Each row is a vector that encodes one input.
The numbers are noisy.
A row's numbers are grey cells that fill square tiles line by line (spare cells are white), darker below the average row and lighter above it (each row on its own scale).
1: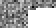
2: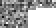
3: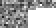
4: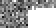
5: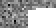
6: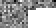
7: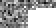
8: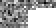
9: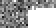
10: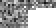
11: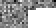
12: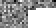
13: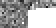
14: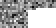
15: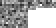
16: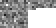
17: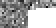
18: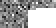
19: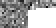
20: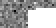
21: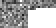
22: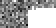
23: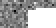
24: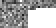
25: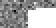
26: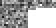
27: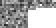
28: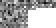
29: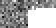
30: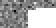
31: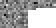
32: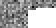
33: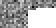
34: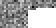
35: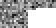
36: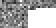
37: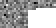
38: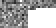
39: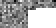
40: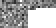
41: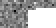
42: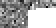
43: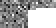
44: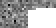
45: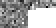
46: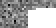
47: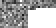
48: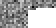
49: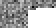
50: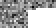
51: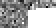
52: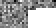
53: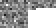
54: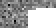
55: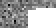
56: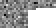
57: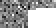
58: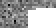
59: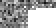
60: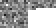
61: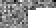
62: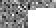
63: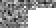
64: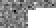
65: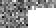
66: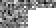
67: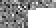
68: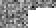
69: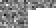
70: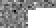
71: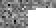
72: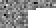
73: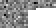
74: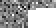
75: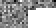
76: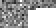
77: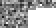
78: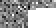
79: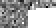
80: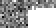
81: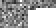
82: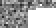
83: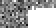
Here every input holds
either one of 7 labels, or a point on a 6-point line.
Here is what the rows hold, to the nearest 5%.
About 60% of them hold one of 7 labels. The rest hold a point on a 6-point line.
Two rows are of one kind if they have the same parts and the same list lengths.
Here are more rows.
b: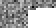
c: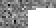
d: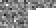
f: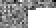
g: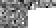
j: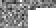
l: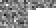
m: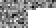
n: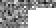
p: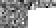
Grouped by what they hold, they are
b, d, f, j, l, m
c, g, n, p

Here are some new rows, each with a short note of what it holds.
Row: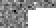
one of 7 labels
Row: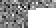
one of 7 labels
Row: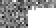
one of 7 labels
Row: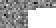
a point on a 6-point line
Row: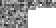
one of 7 labels
